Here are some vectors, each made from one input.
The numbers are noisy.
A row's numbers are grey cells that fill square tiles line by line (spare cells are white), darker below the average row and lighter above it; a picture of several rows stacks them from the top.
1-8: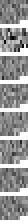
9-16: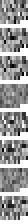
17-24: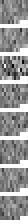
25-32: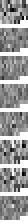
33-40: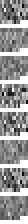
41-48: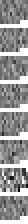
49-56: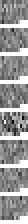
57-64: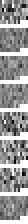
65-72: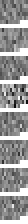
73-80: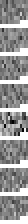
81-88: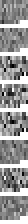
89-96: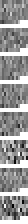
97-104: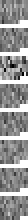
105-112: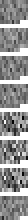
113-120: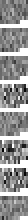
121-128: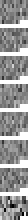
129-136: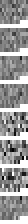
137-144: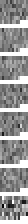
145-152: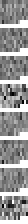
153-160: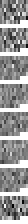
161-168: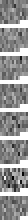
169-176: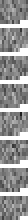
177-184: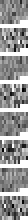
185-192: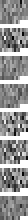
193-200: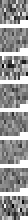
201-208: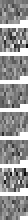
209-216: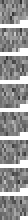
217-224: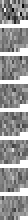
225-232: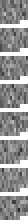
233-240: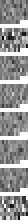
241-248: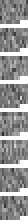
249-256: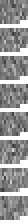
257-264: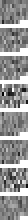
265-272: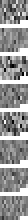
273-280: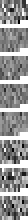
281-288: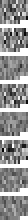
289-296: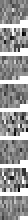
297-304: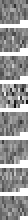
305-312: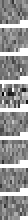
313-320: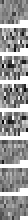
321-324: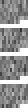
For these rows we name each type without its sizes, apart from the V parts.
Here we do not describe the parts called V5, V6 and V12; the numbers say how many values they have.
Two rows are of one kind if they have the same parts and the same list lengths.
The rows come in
2 kinds.
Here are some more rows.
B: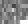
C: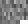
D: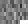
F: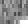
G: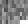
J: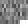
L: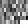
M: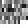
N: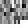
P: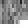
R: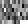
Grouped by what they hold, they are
B, C, D, F, G, J, P
L, M, N, R

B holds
a point on a circle, a true/false value, a value of V5, a value of V6 and a value of V12.
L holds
a label.
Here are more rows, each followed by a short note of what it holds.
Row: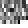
a label
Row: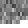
a point on a circle, a true/false value, a value of V5, a value of V6 and a value of V12
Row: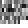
a label
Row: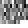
a label
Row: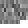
a point on a circle, a true/false value, a value of V5, a value of V6 and a value of V12
